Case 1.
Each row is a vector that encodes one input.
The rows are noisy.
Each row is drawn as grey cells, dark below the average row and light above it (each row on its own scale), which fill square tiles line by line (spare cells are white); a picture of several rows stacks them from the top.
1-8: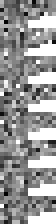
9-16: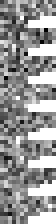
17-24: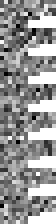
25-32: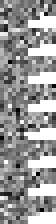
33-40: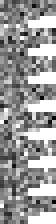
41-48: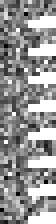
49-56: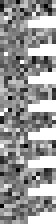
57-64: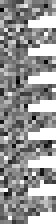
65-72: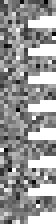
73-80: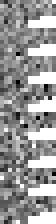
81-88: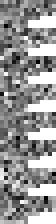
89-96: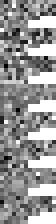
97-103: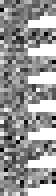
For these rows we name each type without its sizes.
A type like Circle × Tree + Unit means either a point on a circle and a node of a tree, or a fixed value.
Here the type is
(Circle + Unit) × Label × Label.
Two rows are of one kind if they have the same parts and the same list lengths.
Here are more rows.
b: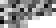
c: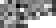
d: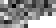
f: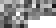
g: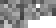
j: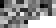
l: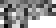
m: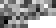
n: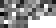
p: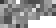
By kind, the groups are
b, d, j
c, f, g, l, m, n, p

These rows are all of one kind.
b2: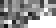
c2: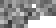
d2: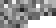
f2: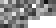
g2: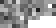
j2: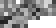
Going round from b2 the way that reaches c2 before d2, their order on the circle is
b2, j2, g2, c2, d2, f2.
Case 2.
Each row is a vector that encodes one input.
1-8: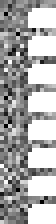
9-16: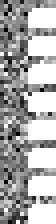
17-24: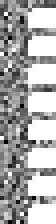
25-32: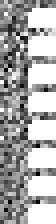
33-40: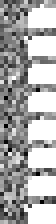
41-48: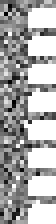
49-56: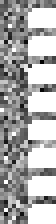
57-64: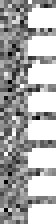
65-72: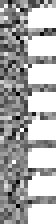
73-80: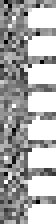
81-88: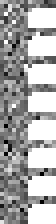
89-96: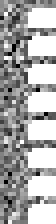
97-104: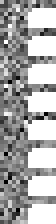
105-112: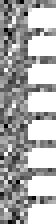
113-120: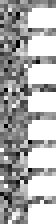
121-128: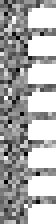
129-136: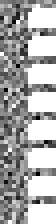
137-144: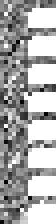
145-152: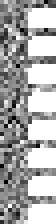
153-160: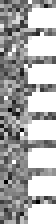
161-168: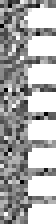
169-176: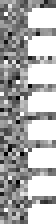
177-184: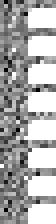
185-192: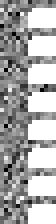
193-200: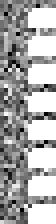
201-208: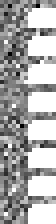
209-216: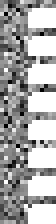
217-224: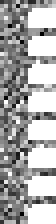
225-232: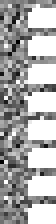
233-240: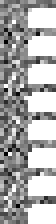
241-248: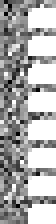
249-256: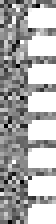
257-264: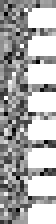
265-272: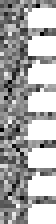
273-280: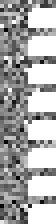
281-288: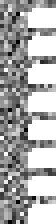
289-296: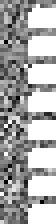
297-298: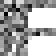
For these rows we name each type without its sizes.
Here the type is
Bool × Bool × Bool × Bool + List(Circle).
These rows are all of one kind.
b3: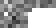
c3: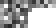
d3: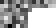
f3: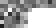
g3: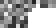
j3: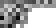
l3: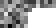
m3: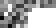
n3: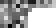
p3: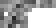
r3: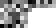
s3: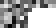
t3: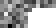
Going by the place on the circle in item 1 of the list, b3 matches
c3, d3 and s3.
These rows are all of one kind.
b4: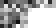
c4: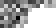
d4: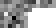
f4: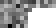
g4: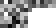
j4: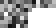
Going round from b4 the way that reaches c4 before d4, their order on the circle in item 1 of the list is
b4, c4, j4, g4, f4, d4.
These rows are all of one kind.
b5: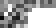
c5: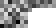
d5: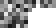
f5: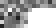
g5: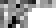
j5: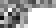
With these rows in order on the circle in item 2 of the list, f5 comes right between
c5 and d5.
